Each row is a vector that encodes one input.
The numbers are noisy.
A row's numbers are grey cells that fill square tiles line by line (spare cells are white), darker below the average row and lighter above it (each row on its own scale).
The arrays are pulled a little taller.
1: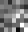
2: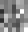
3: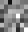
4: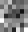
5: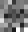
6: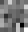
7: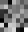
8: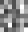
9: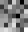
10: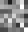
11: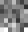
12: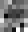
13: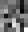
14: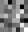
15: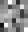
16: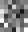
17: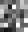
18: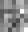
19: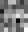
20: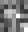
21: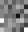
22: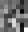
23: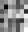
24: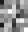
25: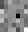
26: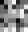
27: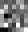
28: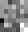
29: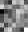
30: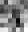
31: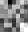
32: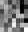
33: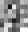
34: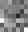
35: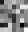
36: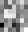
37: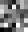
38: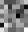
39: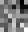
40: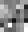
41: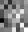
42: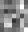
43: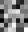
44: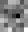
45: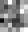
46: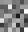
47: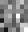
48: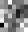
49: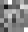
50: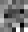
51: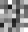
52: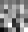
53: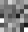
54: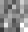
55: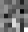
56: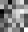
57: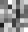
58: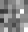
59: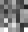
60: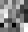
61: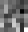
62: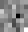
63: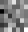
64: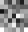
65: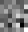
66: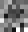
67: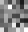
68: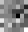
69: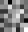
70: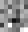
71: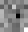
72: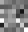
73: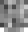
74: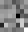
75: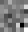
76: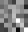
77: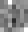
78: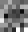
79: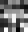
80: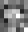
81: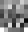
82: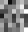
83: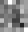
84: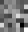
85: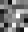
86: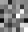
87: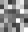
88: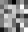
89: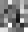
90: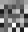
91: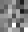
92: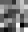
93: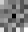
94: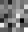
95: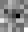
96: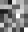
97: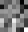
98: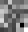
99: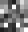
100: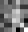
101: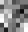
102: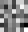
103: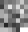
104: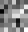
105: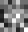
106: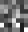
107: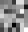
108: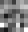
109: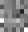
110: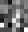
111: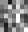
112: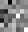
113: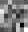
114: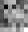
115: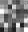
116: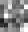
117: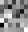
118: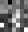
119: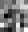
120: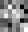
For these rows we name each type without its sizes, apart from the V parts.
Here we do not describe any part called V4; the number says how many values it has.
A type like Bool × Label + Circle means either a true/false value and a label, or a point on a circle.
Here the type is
(Label × V4 + Unit) × Line × Line.
